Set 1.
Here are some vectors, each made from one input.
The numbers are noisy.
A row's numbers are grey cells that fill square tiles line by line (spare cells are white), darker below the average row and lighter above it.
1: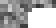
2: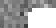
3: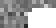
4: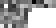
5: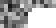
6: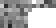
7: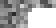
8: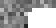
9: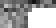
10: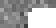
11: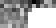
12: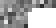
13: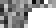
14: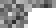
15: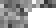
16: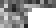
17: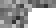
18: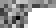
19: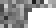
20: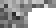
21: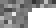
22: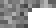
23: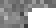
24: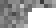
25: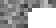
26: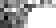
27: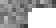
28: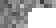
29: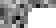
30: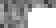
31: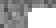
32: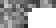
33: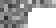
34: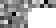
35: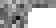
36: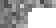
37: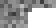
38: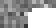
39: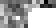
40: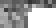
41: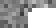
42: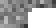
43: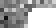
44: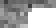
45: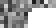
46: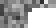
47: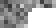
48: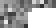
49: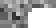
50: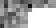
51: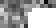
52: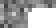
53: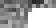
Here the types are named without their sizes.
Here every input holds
a point on a line.
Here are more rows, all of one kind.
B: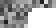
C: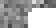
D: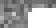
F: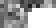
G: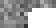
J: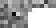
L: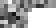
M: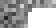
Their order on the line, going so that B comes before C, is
M, B, F, D, G, C, J, L.
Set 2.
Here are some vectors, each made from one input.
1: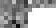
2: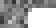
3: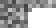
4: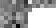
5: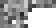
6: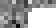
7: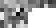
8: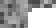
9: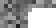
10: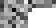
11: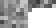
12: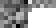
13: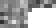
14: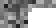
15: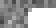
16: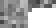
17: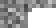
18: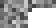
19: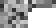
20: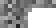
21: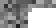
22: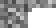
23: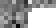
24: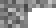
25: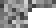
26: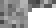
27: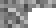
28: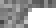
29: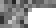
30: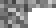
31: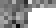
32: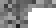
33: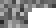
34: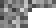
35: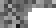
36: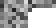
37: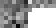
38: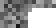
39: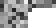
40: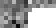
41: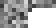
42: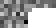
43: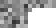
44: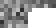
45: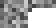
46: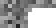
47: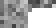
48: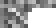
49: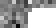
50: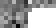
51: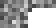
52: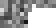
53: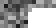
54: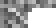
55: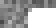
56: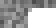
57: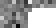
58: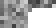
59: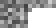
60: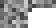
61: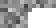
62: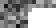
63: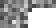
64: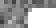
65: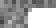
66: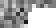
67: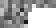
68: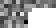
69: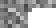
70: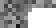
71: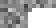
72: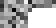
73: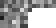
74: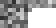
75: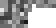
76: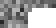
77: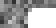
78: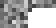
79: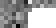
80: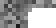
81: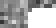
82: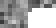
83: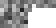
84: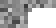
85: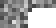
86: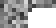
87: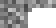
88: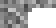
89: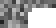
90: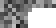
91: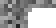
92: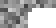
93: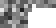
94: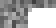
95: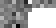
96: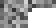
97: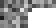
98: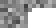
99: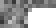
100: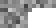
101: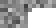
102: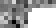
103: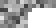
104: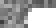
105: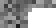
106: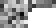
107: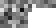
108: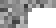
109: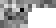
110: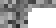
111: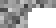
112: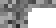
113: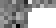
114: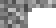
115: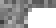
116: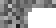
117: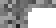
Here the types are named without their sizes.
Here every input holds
a node of a tree.
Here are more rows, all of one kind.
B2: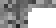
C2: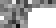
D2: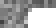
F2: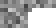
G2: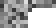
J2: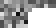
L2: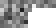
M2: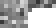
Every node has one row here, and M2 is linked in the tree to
D2 and G2.
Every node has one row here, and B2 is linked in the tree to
C2 and D2.
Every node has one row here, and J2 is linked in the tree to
D2 and L2.
